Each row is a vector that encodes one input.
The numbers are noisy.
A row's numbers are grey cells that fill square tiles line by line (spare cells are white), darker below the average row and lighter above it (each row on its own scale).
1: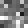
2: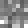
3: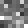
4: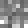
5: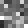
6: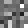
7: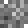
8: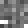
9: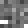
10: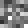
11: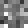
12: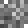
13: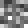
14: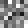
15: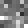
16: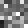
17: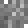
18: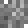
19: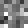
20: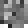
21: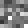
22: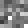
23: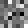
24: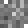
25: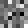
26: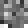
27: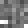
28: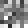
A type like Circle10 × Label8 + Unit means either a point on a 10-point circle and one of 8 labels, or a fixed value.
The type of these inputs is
Label6.
